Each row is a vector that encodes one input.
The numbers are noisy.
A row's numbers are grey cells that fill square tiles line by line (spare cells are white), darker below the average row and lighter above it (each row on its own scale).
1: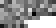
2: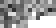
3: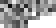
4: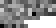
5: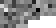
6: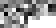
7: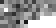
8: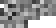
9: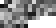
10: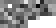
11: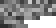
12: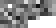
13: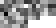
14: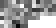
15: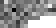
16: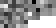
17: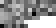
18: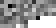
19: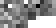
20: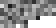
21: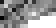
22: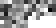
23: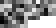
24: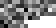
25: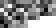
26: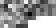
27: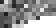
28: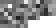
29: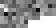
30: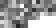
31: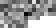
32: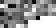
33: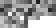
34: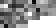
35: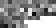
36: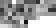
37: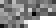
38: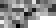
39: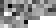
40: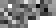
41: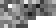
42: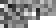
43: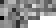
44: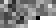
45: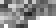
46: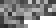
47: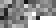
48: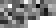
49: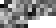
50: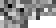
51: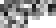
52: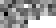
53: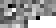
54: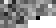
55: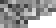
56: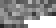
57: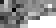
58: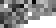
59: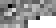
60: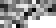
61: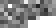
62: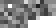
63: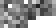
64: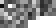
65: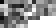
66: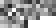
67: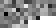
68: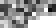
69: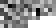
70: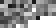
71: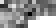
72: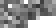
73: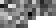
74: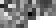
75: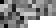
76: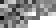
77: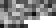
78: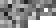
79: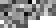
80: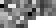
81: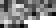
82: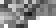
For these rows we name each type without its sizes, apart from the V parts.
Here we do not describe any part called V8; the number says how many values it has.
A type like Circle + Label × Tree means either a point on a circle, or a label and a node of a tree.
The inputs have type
Circle × V8 + Line.
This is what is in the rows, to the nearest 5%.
About 60% of them hold a point on a circle and a value of V8. The rest hold a point on a line.
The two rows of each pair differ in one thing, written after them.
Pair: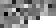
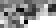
the place on the circle
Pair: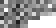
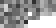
the value of V8
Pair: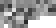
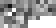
the place on the circle
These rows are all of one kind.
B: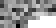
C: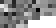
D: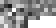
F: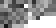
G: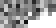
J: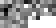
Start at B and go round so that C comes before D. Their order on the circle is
B, G, C, D, J, F.
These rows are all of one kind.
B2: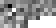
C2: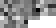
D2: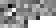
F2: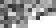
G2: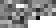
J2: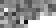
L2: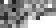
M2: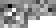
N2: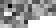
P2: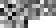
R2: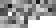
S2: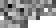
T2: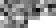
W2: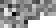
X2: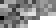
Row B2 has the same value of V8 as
D2, M2, N2 and W2.
